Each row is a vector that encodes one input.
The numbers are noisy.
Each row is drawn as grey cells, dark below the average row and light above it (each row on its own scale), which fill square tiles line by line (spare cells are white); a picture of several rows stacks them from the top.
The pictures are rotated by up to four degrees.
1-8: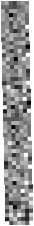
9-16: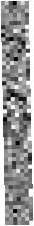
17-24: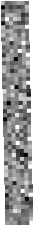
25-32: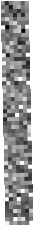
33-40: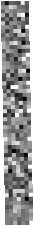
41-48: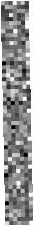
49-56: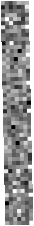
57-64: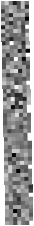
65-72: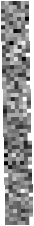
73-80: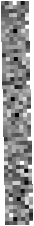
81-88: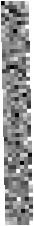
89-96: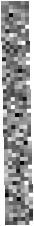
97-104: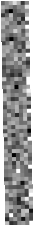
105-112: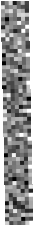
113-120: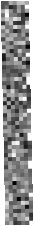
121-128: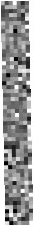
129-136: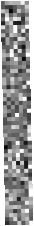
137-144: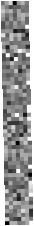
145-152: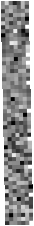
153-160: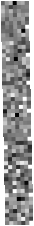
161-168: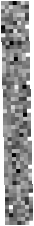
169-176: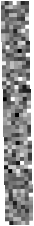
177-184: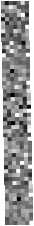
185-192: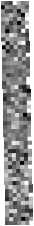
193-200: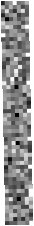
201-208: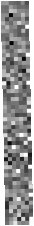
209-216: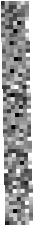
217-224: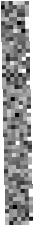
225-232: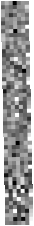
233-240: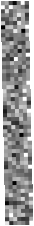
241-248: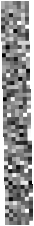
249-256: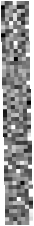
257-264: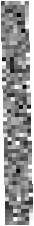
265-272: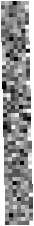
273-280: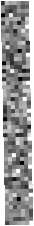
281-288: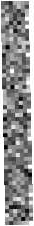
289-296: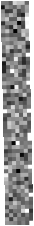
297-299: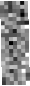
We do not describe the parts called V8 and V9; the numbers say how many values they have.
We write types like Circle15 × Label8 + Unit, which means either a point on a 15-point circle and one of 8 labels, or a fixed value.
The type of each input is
Bool × (Label6 × V9 + V8).
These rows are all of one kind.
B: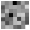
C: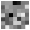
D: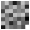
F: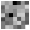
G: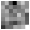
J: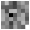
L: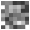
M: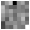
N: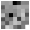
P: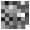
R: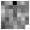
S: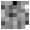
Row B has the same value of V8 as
C, F, N and S.
